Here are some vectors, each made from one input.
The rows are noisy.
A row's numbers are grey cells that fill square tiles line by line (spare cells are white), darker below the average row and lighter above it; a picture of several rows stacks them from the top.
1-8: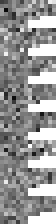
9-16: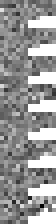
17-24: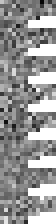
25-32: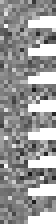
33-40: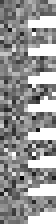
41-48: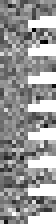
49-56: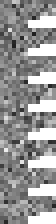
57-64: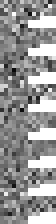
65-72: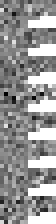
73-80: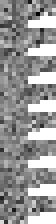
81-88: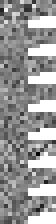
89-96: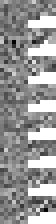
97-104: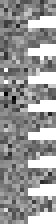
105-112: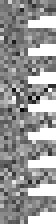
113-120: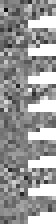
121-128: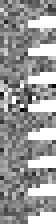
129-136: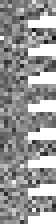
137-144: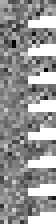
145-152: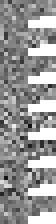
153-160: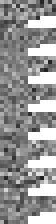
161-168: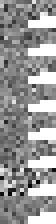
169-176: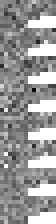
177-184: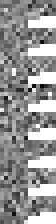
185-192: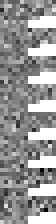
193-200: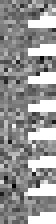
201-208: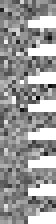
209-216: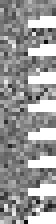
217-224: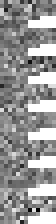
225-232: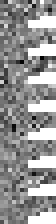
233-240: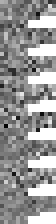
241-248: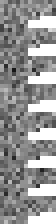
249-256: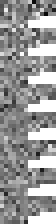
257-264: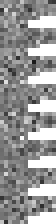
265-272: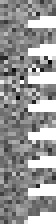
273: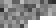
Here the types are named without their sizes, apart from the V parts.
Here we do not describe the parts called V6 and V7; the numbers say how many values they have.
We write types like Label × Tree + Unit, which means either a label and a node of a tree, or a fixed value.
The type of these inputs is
(Bool × Circle + V6) × V7.
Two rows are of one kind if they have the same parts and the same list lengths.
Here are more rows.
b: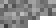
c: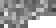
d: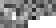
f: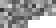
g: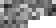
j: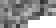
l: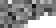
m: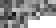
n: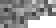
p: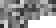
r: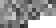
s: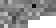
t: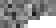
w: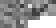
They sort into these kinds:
b, d, g, j, m, n, r, t, w
c, f, l, p, s

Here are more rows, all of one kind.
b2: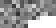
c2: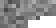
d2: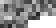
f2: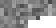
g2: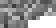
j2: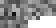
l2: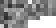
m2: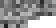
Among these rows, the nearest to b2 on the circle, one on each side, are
l2 and m2.
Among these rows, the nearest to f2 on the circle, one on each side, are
c2 and m2.
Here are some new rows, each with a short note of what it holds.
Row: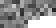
a value of V6 and a value of V7
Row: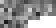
a point on a circle, a true/false value and a value of V7
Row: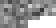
a point on a circle, a true/false value and a value of V7
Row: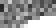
a value of V6 and a value of V7
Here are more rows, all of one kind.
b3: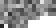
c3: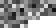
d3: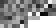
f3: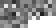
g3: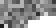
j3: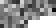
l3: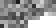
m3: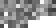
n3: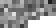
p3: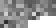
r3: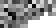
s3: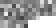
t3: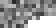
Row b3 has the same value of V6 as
c3, d3, g3 and j3.
